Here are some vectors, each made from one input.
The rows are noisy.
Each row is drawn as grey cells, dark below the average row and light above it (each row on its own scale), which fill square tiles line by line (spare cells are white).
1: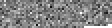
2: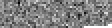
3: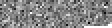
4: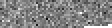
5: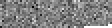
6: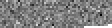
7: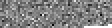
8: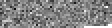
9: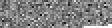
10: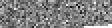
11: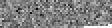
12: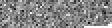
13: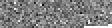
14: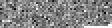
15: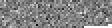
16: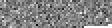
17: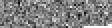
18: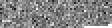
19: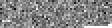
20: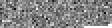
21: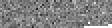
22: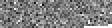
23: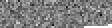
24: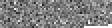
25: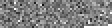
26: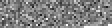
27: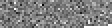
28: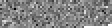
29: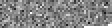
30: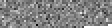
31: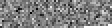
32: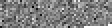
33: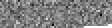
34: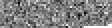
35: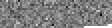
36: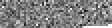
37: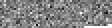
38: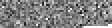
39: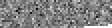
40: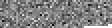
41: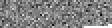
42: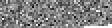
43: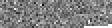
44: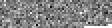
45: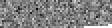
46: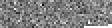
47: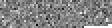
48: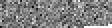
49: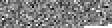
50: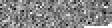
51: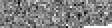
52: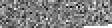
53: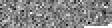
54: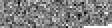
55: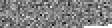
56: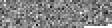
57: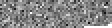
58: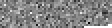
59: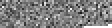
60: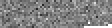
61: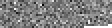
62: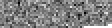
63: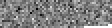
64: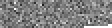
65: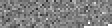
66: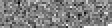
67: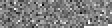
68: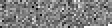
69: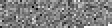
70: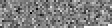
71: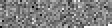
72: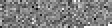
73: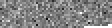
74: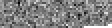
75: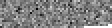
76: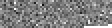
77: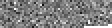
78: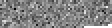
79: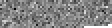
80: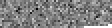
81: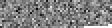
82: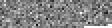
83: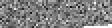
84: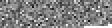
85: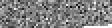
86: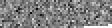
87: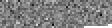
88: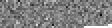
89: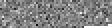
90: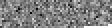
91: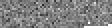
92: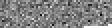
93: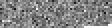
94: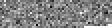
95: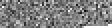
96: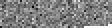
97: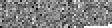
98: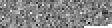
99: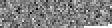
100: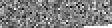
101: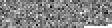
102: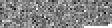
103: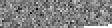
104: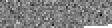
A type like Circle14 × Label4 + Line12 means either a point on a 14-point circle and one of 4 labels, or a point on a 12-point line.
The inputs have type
Bool × Label4 + Circle9 + Unit.
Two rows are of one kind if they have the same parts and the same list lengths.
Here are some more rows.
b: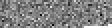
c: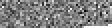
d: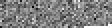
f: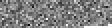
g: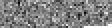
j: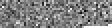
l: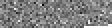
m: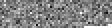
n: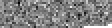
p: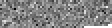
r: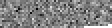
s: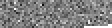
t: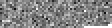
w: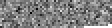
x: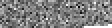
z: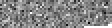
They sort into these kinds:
b, c, d, f, j, l, r, s, w, x
g, n
m, p, t, z

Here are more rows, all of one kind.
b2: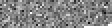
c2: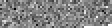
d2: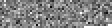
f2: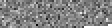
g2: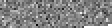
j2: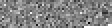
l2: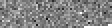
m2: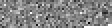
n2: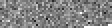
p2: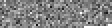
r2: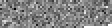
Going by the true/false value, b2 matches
c2 and r2.
